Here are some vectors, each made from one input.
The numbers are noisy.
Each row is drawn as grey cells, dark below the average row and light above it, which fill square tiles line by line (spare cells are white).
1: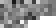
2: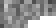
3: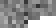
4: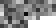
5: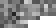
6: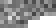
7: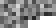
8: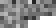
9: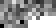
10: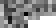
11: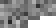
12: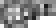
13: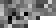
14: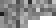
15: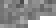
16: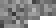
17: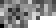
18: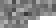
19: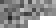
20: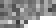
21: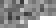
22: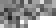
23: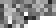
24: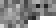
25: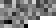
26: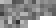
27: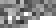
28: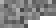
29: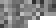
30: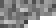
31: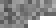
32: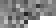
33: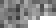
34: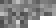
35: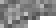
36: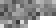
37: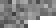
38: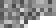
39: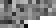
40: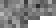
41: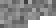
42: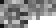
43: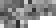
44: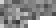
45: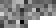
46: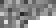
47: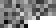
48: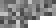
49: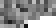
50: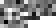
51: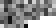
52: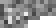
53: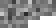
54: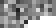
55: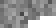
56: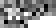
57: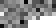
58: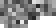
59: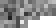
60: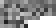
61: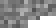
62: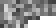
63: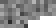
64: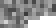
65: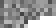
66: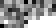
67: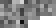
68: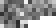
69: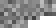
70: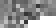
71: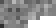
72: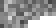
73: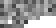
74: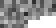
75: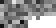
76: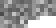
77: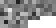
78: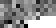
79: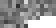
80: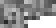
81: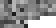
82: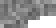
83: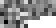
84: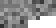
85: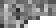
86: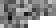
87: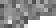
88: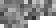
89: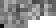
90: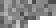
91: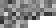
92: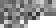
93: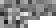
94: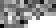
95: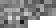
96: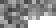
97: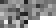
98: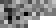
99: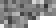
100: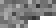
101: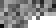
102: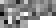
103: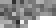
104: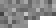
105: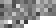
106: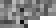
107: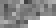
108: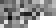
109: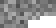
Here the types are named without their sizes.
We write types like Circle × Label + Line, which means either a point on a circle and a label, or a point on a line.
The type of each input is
Bool × List(Line).
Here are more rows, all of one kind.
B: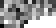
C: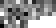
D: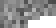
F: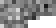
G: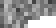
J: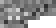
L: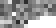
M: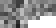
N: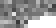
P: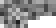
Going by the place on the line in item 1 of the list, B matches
C and G.
